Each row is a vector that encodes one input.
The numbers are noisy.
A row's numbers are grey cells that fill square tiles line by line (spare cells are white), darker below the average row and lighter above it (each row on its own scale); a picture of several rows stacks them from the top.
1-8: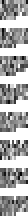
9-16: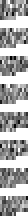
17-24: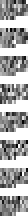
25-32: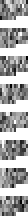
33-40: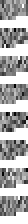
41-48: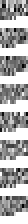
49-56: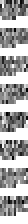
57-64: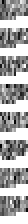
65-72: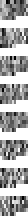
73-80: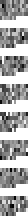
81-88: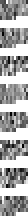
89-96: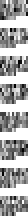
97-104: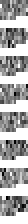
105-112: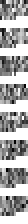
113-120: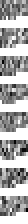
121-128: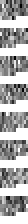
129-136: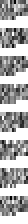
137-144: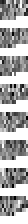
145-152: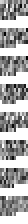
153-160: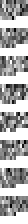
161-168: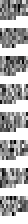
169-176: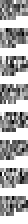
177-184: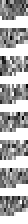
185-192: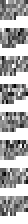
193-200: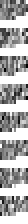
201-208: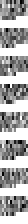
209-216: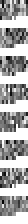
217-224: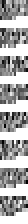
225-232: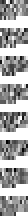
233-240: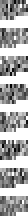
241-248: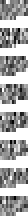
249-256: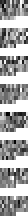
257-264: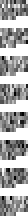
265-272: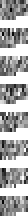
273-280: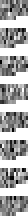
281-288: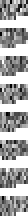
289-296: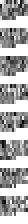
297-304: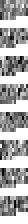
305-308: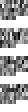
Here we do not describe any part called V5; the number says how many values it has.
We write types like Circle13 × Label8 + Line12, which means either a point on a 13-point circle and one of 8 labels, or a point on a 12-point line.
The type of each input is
List2(Bool × V5).
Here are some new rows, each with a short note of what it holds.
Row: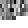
a list of one item
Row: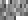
a list of two items
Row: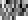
a list of one item
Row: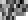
a list of one item
